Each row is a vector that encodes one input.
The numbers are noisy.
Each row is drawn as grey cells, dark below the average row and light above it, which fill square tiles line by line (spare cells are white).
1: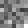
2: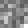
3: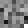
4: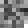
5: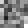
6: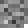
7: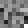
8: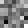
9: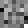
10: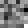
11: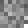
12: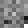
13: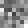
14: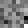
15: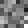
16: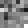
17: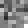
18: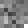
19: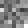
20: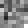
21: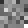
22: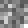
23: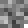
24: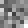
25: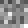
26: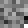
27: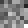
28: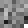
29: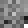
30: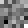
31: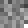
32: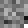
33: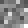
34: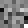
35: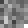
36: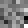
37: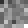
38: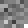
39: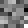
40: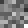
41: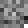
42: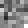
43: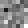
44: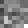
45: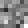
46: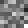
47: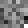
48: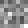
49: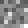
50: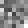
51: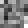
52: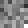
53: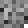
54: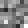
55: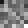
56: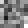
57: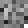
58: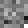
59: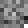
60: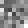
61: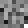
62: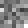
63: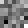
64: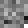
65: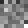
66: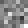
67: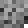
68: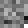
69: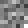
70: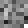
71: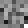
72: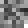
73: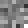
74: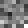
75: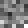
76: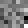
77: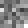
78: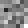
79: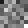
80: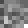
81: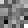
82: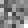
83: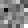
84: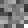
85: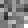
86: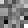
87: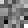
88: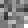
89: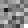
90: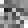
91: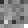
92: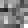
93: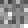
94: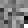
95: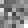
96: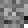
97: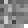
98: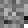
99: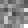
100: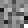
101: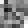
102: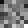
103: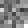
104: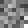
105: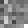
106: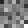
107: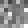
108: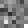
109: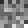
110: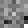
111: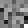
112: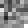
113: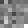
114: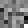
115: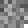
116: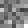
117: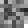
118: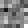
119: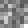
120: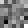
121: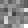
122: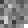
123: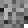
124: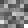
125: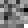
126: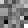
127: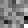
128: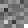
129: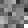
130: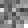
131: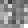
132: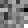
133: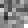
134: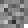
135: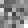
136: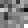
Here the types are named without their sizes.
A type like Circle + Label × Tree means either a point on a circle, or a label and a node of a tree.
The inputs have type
(Bool × Bool × Bool + Unit) × List(Line).
